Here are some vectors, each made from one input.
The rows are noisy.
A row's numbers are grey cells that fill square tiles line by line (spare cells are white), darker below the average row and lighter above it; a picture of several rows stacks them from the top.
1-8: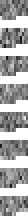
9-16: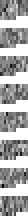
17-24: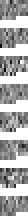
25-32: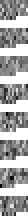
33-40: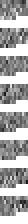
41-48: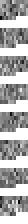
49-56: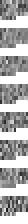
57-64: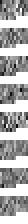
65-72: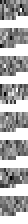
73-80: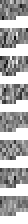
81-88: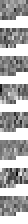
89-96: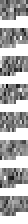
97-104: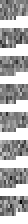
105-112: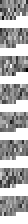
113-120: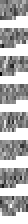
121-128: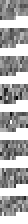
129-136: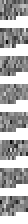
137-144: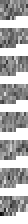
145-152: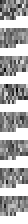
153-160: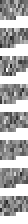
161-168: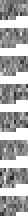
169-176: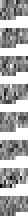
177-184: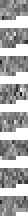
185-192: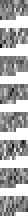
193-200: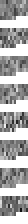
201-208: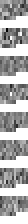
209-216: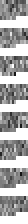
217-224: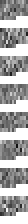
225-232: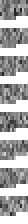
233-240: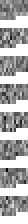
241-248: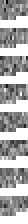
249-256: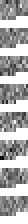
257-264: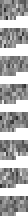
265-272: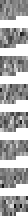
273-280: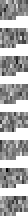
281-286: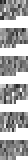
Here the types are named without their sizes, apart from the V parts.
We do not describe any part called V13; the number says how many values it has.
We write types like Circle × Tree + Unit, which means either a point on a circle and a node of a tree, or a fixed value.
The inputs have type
(Line + V13) × Tree.
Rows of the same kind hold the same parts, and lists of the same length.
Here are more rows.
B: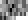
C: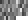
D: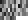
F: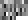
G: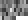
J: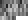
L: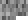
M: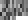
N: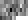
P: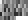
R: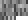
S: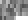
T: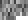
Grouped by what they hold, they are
B, C, D, F, G, L, M, N, P, R, T
J, S

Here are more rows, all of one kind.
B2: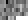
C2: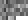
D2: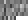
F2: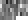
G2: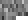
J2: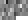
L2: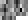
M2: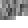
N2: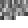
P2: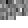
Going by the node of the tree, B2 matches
C2 and D2.
